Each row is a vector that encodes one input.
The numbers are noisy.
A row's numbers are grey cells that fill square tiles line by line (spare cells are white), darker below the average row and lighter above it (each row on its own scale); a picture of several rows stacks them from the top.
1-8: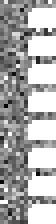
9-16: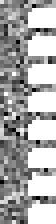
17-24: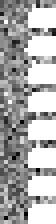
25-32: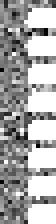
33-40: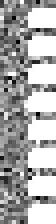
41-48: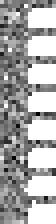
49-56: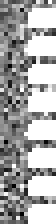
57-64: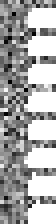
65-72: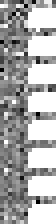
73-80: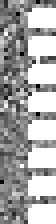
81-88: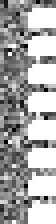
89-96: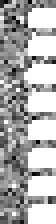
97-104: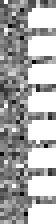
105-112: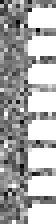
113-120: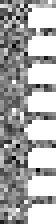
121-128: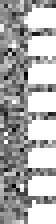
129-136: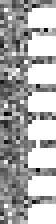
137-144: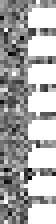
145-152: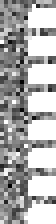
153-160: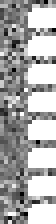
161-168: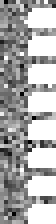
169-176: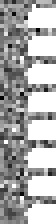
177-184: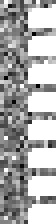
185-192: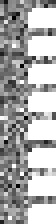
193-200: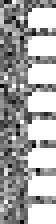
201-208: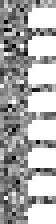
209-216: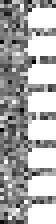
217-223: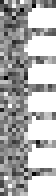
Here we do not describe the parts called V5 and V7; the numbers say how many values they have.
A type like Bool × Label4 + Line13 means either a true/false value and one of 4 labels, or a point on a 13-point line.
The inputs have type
Bool × Line4 + (Line9 + V5) × V7.
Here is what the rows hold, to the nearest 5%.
About 20% of them hold a point on a 4-point line and a true/false value. The rest hold a value of V7, together with either a point on a 9-point line, or a value of V5.
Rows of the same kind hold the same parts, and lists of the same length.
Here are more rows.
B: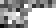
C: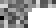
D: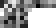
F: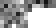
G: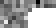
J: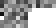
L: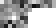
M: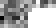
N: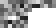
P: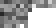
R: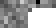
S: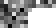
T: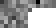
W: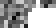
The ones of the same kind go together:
B, L, N
C, D, J, M, P
F, G, R, S, T, W

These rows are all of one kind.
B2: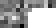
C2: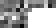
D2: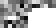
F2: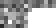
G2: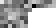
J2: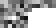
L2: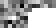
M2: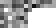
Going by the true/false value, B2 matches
C2 and F2.
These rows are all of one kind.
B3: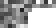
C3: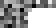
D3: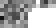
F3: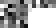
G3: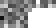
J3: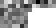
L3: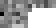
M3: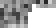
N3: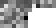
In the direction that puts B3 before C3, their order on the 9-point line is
L3, N3, B3, M3, D3, G3, J3, F3, C3.
